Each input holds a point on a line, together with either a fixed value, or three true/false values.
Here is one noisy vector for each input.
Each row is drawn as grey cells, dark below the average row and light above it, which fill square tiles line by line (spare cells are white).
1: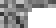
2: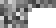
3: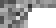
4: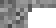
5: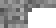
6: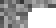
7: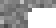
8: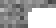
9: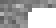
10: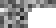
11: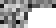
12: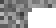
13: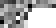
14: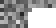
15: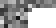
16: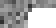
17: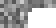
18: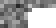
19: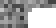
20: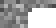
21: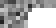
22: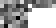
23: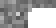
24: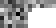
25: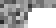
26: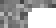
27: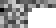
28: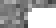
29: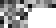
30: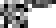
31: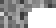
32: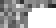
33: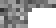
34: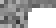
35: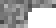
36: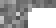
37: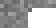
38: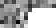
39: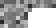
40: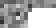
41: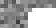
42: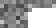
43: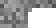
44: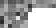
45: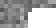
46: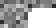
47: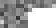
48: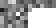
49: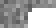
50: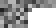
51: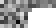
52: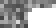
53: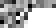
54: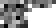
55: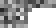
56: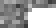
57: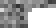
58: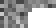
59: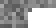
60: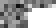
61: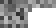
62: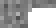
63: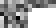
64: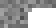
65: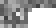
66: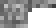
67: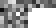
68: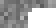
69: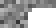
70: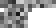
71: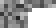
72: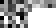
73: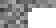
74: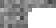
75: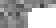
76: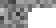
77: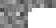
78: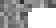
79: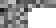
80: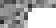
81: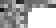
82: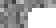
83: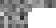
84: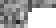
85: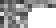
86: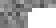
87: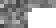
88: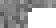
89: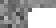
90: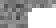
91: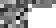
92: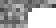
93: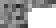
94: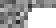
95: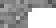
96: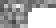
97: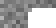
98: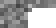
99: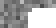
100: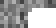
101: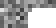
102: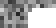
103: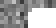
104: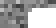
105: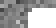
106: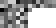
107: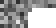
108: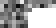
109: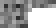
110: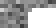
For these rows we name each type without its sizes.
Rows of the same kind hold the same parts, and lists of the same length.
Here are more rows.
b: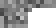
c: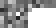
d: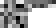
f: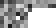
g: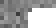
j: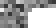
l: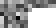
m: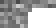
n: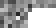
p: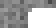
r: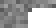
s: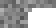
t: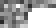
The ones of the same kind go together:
b, f, g, m, n, r, t
c, d, j, l, p, s

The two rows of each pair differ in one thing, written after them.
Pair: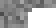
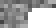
the place on the line
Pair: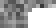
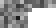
one of the three true/false values
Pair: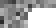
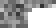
the place on the line
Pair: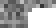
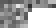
one of the three true/false values
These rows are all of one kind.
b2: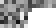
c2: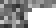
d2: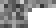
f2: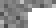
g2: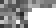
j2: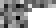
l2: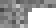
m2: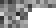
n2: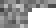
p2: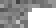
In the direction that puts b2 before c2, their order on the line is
p2, d2, j2, m2, b2, c2, g2, n2, f2, l2.
